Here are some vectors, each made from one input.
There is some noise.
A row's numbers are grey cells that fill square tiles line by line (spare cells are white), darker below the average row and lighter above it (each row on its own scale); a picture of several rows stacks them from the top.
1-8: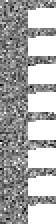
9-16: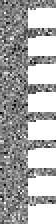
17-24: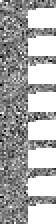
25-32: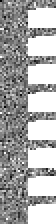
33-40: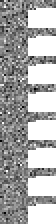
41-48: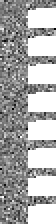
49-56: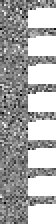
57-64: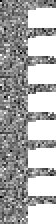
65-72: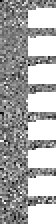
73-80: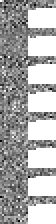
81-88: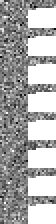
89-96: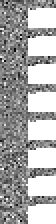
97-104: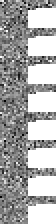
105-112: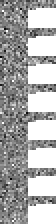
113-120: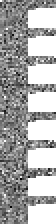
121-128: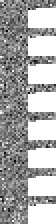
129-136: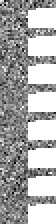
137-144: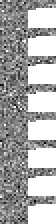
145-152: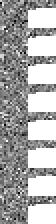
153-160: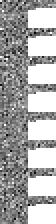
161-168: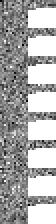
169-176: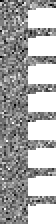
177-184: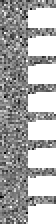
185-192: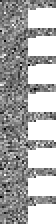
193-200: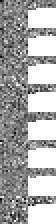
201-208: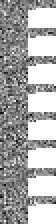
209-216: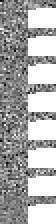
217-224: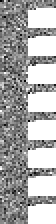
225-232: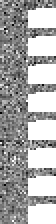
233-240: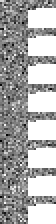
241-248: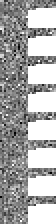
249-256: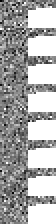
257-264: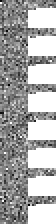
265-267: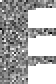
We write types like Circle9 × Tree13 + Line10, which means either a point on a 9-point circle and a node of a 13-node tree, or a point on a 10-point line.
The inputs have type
Bool × (Line6 + Line15) + Label4.
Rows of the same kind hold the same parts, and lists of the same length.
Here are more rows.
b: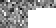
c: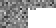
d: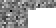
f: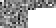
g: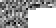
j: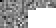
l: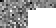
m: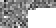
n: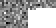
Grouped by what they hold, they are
b, c, g, n
d
f, j, l, m

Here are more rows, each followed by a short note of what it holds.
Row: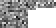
one of 4 labels
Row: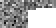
a point on a 15-point line and a true/false value
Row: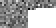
a point on a 15-point line and a true/false value
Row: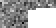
a point on a 15-point line and a true/false value
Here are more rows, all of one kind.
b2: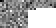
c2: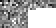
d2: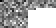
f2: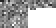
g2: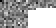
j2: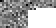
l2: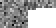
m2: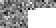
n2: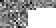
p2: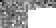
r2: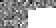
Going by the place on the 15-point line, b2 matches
j2, l2 and n2.
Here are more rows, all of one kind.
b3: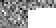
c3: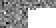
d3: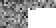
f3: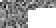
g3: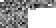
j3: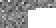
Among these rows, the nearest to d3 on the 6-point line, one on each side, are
b3 and g3.
